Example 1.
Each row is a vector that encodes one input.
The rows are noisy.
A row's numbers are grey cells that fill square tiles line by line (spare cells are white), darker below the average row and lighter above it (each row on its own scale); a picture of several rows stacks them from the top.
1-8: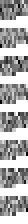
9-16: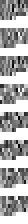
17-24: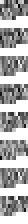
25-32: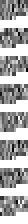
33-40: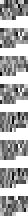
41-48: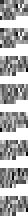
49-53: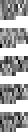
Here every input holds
a point on an 8-point circle.
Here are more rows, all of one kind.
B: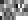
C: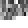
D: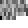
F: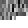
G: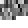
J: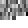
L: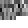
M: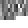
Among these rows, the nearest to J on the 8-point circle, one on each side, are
D and G.
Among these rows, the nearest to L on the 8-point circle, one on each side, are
F and G.
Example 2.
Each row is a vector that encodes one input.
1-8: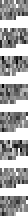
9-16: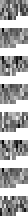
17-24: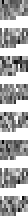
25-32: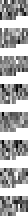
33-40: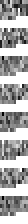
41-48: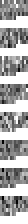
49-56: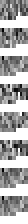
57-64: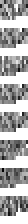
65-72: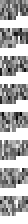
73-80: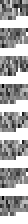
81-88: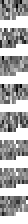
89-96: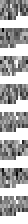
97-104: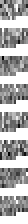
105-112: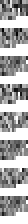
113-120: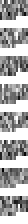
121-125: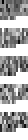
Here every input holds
a point on an 11-point line.
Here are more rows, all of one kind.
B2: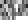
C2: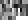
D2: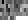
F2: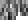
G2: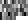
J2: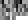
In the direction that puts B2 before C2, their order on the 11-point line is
B2, G2, F2, C2, J2, D2.
